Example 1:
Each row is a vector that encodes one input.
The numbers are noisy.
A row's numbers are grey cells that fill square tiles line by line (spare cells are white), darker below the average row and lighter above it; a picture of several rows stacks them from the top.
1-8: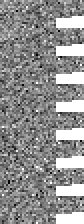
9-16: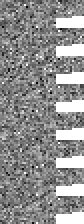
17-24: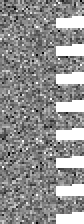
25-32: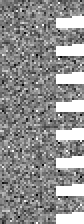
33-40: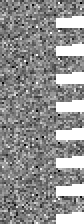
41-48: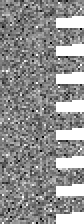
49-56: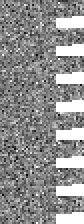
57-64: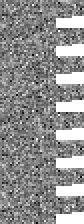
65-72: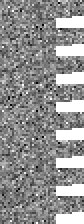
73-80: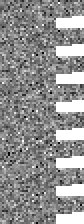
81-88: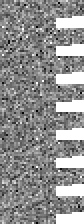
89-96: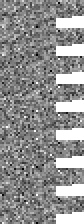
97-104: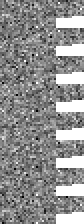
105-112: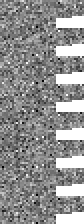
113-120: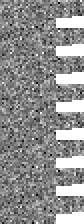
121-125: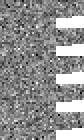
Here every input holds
a true/false value, together with a list of up to two points on a 10-point line.
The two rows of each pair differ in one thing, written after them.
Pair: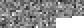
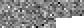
the true/false value
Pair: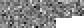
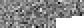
the place on the 10-point line in item 1 of the list
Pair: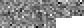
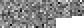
the place on the 10-point line in item 2 of the list
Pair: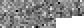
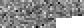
the place on the 10-point line in item 2 of the list
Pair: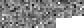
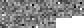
the place on the 10-point line in item 1 of the list
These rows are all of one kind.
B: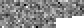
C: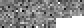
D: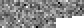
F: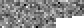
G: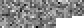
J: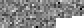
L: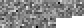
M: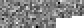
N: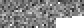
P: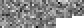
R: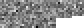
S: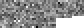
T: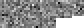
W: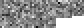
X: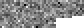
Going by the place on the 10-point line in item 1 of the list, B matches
D, F, N and X.
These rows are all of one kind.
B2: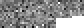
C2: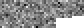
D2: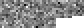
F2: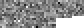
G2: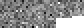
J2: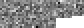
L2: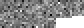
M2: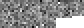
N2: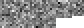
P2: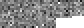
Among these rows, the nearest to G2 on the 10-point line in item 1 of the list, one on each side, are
B2 and L2.
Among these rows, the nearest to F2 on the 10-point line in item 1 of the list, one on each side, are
C2 and M2.
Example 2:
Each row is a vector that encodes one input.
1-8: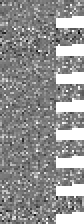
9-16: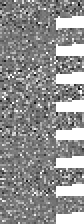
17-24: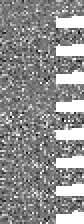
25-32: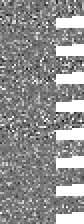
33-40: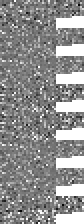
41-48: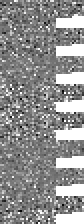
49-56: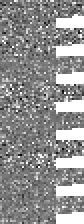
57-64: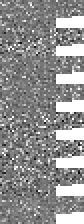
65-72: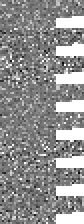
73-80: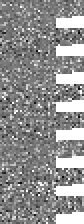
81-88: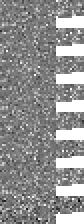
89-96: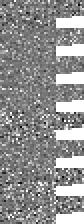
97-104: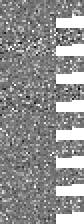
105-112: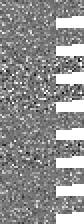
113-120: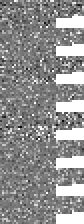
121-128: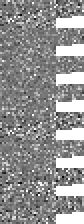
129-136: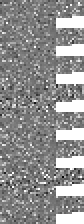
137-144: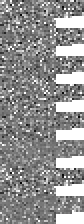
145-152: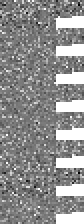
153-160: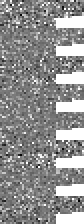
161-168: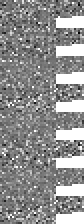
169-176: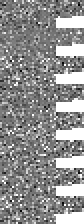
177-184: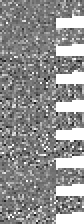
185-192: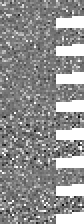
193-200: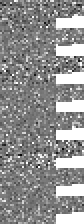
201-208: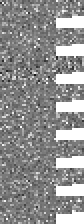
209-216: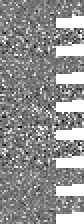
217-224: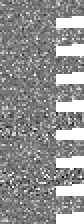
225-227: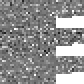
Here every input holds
either one of 7 labels and a node of a 12-node tree, or a point on a 10-point line.
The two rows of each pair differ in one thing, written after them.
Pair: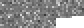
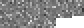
the label
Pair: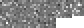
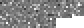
the label
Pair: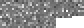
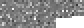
the label
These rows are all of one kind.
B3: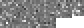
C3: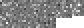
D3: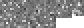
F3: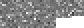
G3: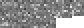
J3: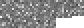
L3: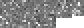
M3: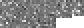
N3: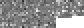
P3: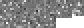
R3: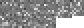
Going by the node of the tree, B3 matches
D3, L3, M3 and P3.
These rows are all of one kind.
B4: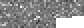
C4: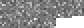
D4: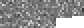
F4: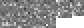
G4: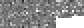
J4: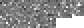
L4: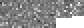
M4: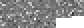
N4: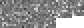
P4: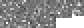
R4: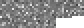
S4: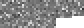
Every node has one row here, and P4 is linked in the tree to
J4.
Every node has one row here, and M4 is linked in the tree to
C4 and R4.
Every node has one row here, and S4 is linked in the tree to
D4.
